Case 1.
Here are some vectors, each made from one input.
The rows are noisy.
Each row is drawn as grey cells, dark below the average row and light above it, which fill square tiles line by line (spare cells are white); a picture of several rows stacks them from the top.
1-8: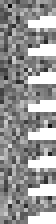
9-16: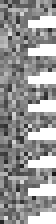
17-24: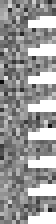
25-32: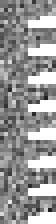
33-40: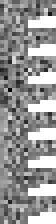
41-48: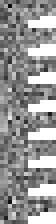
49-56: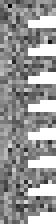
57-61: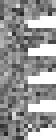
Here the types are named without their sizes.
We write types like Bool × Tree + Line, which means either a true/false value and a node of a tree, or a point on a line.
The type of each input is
Line.
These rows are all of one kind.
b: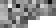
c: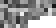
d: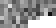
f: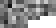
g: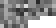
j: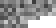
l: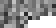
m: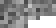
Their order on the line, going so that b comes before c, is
b, d, g, m, j, c, f, l.
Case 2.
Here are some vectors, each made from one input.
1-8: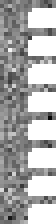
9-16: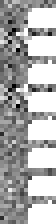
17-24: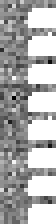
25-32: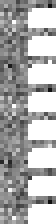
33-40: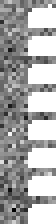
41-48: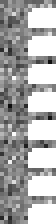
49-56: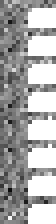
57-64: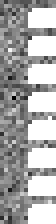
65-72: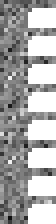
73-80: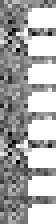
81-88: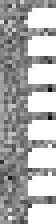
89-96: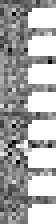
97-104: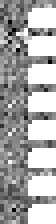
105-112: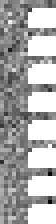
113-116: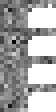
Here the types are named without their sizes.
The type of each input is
Tree + Unit.
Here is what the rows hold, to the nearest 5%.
About 5% of them hold a fixed value. The rest hold a node of a tree.
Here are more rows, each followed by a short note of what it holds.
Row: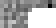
a node of a tree
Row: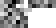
a fixed value
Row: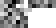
a fixed value
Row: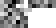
a fixed value
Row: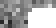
a node of a tree
